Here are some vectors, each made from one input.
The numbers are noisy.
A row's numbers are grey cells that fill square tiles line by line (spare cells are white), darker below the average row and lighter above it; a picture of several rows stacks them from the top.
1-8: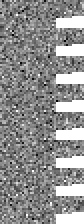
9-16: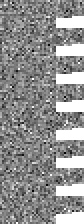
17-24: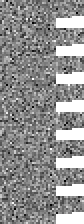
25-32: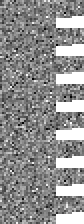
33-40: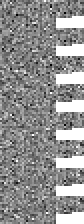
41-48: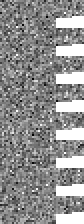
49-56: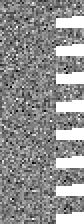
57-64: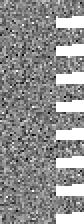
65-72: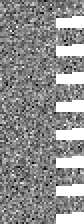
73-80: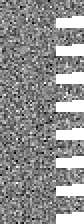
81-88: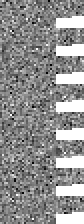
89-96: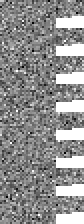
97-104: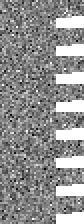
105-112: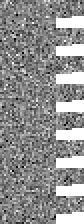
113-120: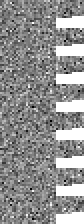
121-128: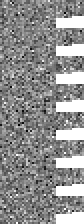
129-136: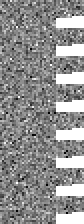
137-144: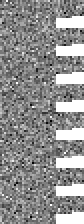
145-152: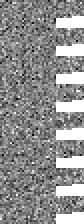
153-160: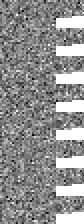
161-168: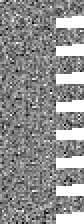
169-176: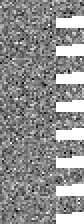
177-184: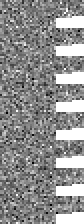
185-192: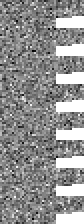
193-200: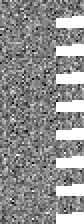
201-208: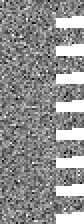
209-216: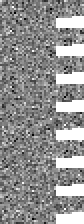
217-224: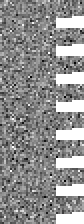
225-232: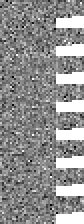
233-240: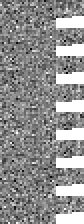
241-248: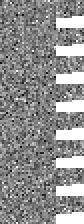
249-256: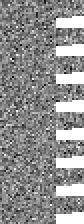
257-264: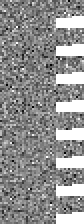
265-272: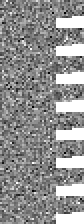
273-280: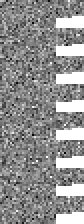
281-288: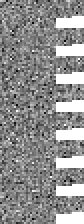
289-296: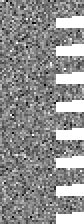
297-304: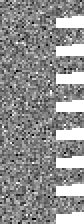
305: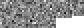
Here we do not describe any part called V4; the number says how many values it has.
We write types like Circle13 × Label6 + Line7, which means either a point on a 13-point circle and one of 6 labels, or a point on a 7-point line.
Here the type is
(Bool × Bool × Bool × Bool + (Circle8 + Circle9) × Tree8) × V4 × V4 × V4.
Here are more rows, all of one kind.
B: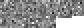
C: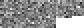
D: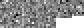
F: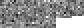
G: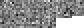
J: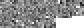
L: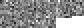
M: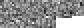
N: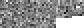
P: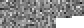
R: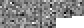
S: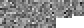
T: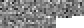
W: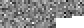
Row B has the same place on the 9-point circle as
C, J, L and P.
